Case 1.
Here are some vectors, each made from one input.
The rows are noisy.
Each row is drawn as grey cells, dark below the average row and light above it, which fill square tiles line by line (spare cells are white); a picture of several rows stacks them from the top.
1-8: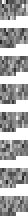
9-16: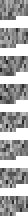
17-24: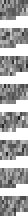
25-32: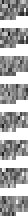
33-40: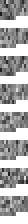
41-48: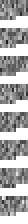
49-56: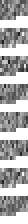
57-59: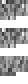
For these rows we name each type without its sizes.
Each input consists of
a point on a line.
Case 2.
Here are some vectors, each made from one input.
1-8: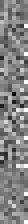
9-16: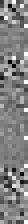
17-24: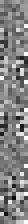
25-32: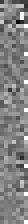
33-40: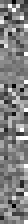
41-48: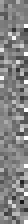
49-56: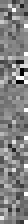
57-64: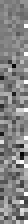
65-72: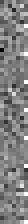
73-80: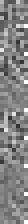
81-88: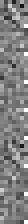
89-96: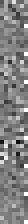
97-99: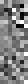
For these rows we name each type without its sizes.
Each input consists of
five true/false values.
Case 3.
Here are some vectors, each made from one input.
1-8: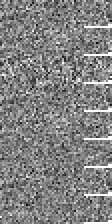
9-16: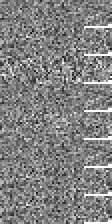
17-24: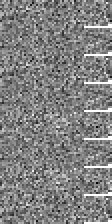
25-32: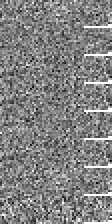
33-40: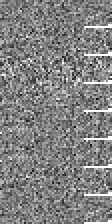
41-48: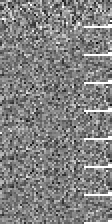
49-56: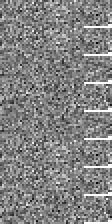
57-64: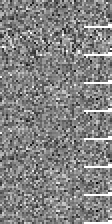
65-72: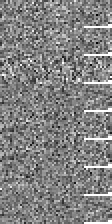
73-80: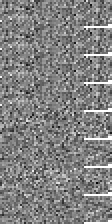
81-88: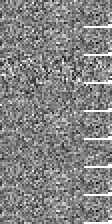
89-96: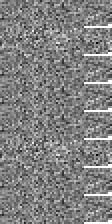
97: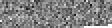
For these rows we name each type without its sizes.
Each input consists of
a point on a line.
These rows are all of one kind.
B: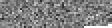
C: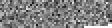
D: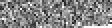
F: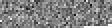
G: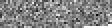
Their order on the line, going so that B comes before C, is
D, G, F, B, C.
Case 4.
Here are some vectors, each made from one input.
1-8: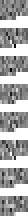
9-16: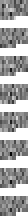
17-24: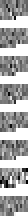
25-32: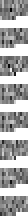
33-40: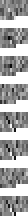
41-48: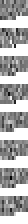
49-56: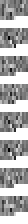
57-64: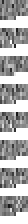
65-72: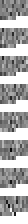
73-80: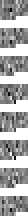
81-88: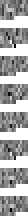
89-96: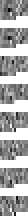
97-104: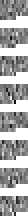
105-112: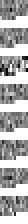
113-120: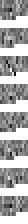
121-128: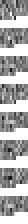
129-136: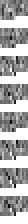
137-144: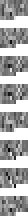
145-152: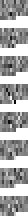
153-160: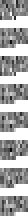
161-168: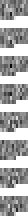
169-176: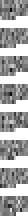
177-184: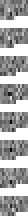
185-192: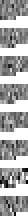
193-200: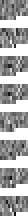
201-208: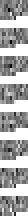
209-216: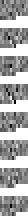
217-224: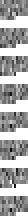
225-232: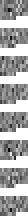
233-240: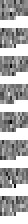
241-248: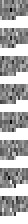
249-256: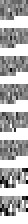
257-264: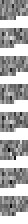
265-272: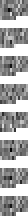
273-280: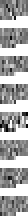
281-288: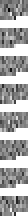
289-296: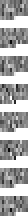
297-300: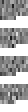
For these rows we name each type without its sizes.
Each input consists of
either a point on a circle, or a fixed value.
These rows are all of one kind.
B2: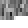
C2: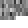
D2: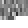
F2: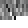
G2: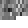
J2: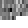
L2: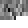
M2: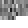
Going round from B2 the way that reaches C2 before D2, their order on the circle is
B2, C2, F2, L2, G2, J2, M2, D2.
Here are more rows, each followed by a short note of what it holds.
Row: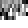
a fixed value
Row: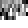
a fixed value
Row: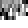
a fixed value
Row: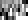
a fixed value
